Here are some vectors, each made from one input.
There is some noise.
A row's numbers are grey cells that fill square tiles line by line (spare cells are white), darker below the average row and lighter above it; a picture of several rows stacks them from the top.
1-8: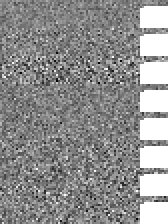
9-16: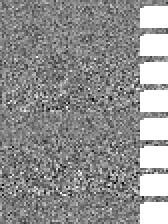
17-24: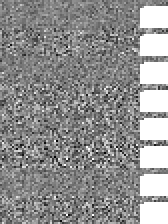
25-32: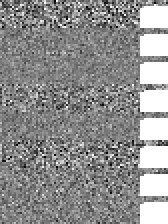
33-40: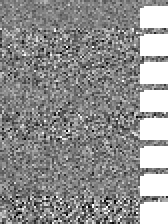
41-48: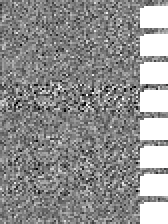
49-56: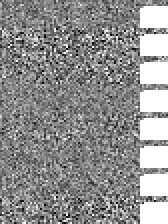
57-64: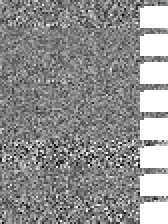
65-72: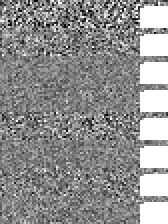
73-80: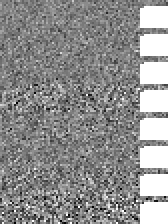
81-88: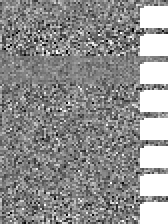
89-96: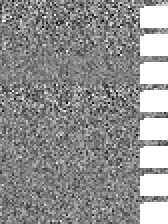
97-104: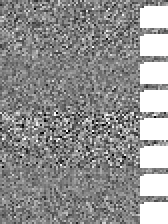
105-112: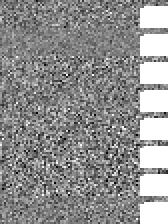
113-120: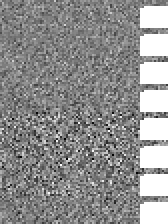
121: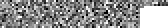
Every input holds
a point on a 6-point circle and a point on a 7-point line, together with either a point on a 6-point circle, or a fixed value.
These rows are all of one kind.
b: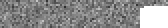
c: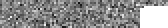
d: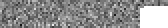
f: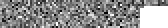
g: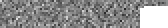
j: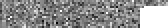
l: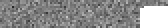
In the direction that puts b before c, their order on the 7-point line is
g, j, d, b, f, l, c.
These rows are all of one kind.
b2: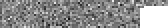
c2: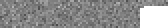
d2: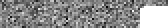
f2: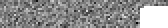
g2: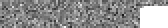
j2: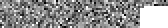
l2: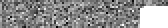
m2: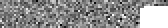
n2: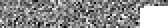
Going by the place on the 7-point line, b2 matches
d2, f2 and m2.
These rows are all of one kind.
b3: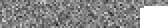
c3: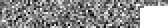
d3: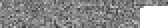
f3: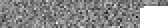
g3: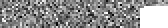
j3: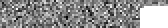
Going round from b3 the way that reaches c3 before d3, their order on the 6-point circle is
b3, g3, j3, c3, f3, d3.
